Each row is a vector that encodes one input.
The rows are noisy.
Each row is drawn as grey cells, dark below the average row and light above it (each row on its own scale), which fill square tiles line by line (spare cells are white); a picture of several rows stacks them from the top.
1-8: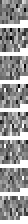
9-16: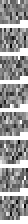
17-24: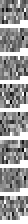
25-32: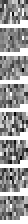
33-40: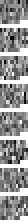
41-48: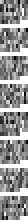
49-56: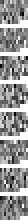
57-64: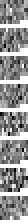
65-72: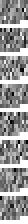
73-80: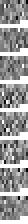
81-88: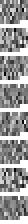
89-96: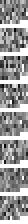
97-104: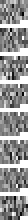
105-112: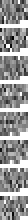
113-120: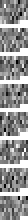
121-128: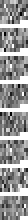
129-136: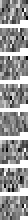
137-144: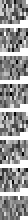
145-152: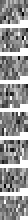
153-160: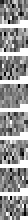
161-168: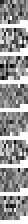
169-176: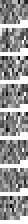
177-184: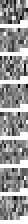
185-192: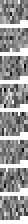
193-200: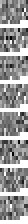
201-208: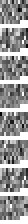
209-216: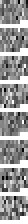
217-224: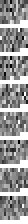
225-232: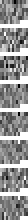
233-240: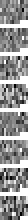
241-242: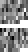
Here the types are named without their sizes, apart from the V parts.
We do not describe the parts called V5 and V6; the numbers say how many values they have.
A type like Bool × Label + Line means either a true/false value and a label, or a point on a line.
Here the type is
(Line + Tree) × V5 + V6.
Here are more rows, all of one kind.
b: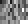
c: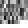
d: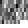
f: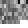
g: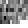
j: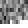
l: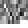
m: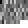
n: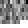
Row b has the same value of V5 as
d and m.
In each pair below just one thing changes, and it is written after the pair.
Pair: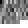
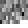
the node of the tree
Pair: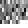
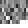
the node of the tree
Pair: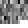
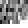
the value of V5
